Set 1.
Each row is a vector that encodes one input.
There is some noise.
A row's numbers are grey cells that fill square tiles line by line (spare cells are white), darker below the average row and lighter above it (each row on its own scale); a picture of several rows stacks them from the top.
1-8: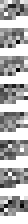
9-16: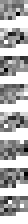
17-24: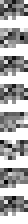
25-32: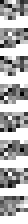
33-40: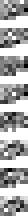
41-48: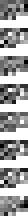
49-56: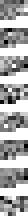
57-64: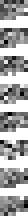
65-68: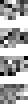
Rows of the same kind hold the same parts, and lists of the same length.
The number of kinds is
3.
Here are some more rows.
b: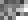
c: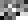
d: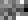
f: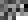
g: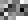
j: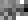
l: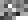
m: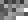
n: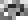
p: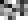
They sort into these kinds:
b, g, m, n
c, d, f, j, l
p

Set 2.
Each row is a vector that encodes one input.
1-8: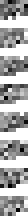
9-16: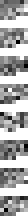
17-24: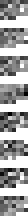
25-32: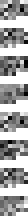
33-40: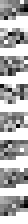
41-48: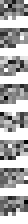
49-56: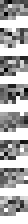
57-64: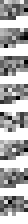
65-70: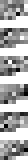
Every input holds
a list of up to two points on a 6-point circle.
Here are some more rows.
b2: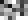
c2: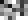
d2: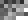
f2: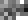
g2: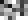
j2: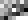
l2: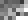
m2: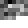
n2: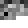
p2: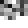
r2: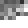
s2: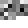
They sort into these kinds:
b2, c2, g2, p2
d2, l2, r2, s2
f2, j2, m2, n2

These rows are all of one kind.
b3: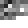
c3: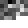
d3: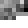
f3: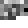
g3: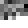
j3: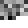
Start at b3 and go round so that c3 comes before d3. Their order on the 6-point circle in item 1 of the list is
b3, c3, g3, d3, f3, j3.
